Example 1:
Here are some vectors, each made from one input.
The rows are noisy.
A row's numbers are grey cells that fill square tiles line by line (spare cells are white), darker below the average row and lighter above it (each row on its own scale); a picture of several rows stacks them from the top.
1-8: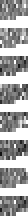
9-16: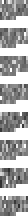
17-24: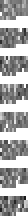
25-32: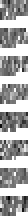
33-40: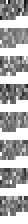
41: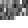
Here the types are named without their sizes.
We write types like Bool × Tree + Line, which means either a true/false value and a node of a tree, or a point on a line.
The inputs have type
Label.
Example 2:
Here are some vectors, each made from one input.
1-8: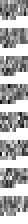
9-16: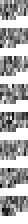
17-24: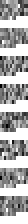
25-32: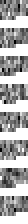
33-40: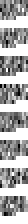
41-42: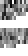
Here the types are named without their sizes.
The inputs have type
Label.
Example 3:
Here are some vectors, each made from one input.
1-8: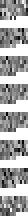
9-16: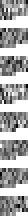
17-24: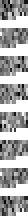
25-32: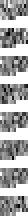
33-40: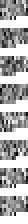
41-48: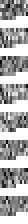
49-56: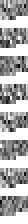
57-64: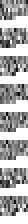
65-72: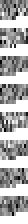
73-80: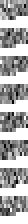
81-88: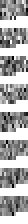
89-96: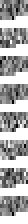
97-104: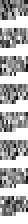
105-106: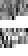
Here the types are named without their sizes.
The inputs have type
Label.
